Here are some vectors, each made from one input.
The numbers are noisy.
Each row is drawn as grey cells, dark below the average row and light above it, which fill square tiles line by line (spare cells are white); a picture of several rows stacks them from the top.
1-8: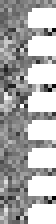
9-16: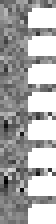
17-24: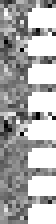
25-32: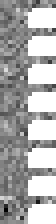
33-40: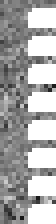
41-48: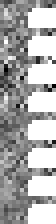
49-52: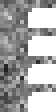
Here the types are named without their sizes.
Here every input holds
a label, together with either a fixed value, or three true/false values.
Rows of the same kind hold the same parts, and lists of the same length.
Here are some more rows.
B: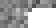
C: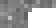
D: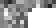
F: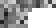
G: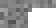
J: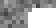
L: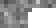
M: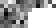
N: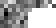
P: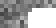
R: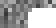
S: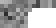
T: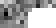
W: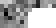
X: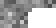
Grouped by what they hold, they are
B, S, W
C, D, F, G, J, L, M, N, P, R, T, X

